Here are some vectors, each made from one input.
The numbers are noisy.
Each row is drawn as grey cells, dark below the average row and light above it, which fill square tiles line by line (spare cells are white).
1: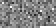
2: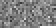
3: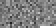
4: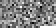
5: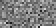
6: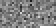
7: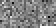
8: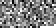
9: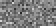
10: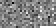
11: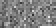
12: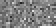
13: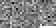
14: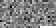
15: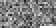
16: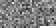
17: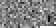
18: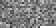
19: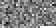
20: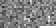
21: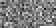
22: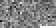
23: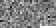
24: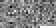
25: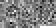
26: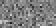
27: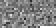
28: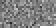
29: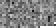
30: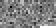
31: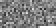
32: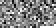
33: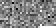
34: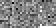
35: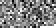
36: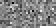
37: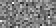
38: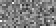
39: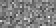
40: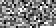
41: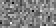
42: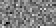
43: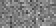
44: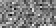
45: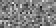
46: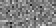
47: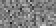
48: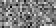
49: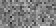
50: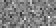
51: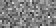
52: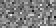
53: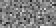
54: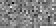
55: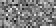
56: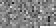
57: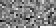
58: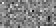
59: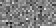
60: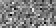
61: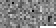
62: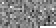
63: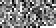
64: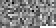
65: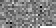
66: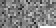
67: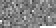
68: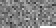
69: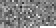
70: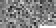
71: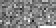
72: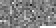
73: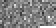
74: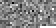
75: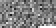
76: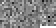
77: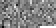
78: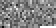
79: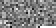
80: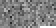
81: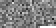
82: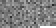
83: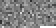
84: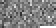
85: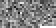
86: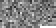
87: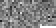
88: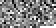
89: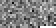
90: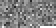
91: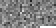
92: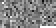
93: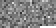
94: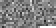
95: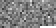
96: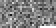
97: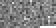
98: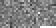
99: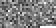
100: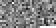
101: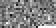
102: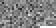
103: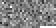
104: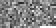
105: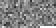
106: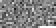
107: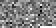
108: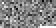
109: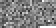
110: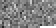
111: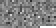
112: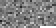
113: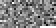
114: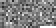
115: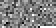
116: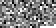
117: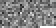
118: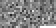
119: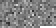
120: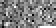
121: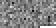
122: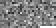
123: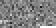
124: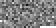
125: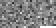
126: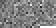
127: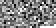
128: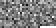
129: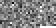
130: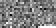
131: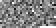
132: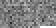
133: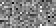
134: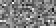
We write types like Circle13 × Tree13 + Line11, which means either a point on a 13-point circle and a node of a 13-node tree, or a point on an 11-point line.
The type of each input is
List3(Line5).
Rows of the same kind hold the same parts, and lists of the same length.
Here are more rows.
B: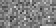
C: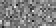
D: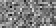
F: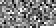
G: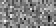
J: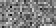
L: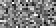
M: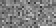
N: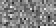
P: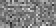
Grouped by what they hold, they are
B, L, M, P
C, G, N
D, J
F

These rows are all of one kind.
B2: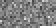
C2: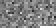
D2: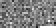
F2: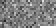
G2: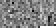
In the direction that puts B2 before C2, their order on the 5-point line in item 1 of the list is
D2, B2, F2, C2, G2.
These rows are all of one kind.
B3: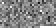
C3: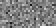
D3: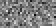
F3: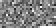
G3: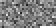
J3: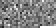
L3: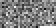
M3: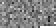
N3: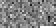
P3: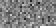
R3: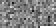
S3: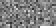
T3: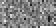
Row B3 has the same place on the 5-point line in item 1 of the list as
M3, N3, R3 and T3.
